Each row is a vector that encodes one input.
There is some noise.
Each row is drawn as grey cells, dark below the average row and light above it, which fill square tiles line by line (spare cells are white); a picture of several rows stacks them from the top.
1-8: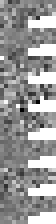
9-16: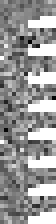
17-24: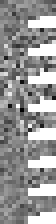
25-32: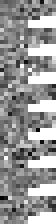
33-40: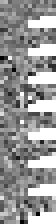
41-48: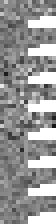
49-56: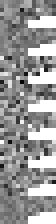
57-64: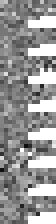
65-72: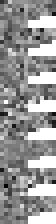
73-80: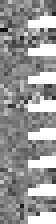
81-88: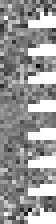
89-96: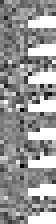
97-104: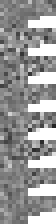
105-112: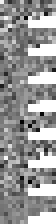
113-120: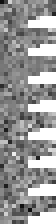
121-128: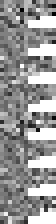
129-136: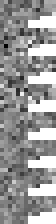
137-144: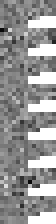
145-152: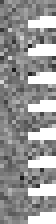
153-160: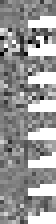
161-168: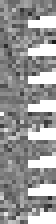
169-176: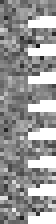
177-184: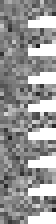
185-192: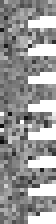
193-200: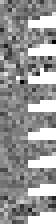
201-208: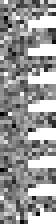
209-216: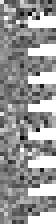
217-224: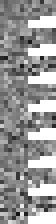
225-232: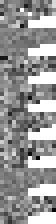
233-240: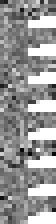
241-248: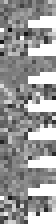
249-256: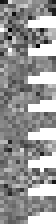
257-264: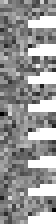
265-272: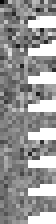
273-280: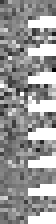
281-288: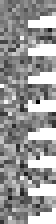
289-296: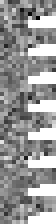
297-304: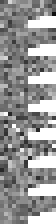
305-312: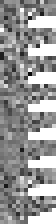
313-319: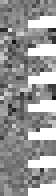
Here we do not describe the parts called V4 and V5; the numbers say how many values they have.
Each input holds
either a true/false value and a value of V4, or a list of up to two items, each a point on a 6-point line and a value of V5.
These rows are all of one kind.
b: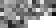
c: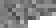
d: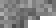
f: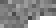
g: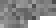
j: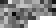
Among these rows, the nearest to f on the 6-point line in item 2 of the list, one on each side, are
b and g.
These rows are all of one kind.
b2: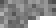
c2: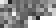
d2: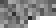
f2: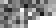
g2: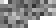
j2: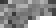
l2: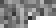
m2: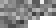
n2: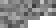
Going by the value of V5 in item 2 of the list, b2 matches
f2 and l2.
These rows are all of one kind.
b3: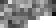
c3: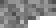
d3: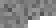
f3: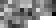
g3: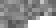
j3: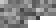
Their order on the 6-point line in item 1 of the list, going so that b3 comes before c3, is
d3, j3, f3, b3, c3, g3.
